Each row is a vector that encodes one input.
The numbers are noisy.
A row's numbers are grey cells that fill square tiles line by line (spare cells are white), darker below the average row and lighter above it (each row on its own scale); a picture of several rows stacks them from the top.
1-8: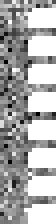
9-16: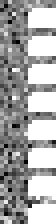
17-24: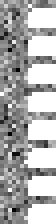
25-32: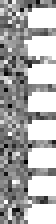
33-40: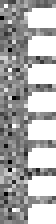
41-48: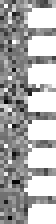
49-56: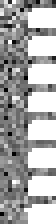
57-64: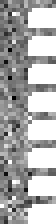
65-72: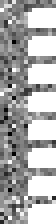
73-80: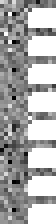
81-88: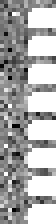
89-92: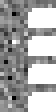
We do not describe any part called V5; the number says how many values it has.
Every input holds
a list of up to two items, each a true/false value and a value of V5.
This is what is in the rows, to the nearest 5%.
All of them are lists of up to two items, each a true/false value and a value of V5: about 5% are empty, 40% hold one and 55% two.
